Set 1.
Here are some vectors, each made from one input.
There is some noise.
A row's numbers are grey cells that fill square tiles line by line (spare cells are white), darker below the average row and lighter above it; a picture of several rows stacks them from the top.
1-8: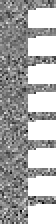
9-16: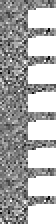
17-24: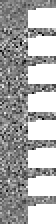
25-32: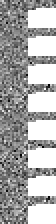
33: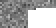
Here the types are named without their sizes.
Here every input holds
a node of a tree.
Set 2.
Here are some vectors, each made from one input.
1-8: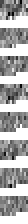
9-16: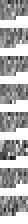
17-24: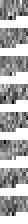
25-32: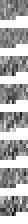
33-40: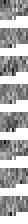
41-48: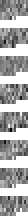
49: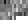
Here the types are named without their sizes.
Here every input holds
a node of a tree.
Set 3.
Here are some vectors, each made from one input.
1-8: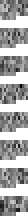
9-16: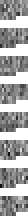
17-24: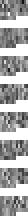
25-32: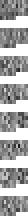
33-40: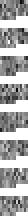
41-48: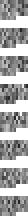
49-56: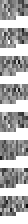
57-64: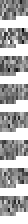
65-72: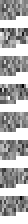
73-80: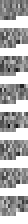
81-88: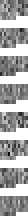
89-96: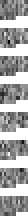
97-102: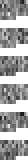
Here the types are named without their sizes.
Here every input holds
a point on a line.
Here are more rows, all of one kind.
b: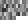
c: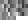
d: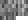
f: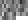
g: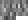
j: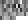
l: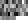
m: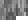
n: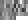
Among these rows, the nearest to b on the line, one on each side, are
j and l.
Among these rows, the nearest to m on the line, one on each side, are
d and g.
